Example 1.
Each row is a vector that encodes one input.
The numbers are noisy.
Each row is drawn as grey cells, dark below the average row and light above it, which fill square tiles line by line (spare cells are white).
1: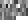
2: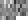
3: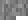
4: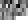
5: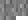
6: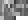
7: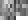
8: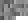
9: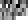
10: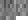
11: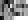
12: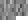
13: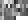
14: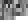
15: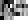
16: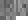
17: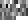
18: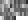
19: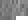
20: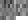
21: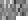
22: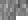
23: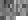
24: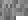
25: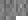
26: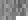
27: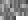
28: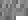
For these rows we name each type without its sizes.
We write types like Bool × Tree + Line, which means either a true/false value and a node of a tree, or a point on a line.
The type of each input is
Line.
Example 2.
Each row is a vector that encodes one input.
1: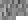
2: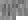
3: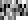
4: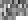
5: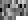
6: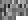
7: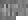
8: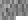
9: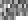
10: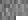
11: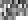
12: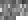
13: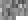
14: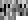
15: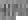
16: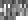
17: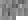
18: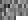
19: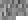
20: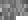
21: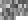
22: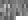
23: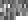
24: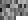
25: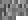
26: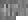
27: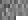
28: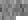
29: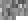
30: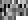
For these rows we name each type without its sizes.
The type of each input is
Bool × Bool × Bool.
